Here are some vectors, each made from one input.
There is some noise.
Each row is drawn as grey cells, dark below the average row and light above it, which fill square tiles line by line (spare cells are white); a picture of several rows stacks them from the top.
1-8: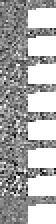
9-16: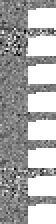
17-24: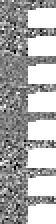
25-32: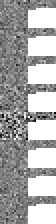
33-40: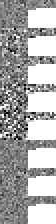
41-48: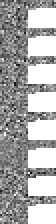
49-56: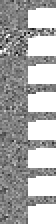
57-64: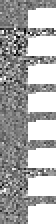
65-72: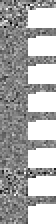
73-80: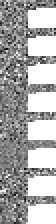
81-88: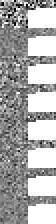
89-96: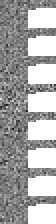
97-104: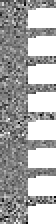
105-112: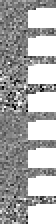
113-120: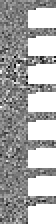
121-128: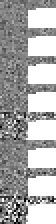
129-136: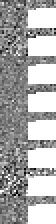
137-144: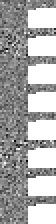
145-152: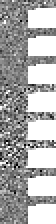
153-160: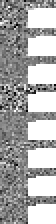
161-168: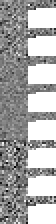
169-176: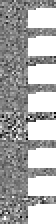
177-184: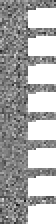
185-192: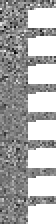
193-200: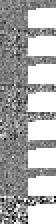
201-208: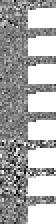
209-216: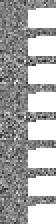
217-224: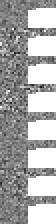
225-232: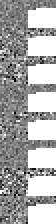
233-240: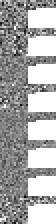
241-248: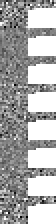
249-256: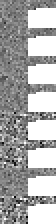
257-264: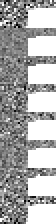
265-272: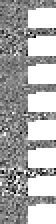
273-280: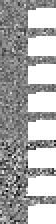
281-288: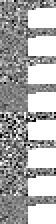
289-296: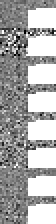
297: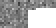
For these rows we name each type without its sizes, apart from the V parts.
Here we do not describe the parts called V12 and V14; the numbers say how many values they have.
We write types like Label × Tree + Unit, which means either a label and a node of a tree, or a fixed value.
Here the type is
Bool × (Circle + V14) + V12.
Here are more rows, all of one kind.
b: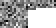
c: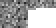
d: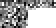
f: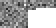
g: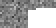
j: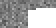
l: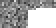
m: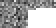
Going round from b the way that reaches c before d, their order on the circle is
b, c, d, l, m, g, j, f.
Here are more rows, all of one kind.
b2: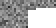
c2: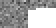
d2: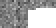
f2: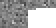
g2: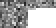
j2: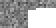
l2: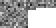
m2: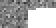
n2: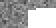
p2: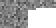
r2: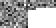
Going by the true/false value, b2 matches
f2, g2 and n2.
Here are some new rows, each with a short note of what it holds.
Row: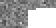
a point on a circle and a true/false value
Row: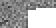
a point on a circle and a true/false value
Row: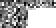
a point on a circle and a true/false value
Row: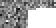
a true/false value and a value of V14
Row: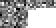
a true/false value and a value of V14
